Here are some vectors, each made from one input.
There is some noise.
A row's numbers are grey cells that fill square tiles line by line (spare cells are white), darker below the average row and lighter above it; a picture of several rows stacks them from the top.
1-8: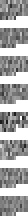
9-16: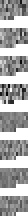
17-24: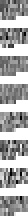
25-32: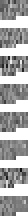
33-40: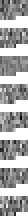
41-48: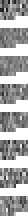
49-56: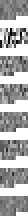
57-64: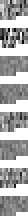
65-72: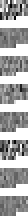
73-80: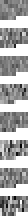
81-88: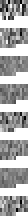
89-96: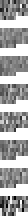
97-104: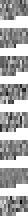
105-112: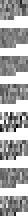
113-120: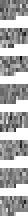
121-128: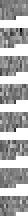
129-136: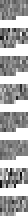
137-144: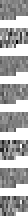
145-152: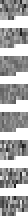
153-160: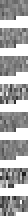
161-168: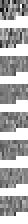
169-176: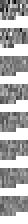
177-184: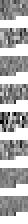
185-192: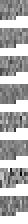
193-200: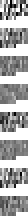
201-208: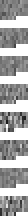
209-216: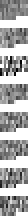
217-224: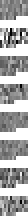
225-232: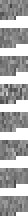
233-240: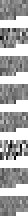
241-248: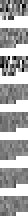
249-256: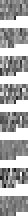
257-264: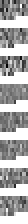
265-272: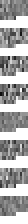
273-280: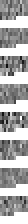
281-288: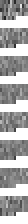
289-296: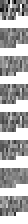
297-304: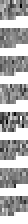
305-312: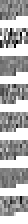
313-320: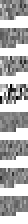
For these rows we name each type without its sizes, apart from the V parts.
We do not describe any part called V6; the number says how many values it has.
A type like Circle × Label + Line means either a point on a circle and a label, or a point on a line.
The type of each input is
Circle × V6 + List(Line).
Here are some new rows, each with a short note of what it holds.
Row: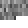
a list of three items
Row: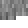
a list of two items
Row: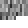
a list of two items
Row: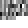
the empty list
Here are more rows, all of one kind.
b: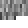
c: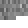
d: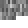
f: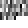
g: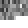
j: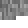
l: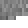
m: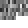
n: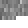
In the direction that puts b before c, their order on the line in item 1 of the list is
j, f, d, b, m, l, c, n, g.
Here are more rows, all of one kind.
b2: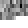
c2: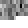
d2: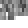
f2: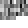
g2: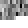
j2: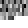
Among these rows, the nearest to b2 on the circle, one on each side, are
f2 and g2.
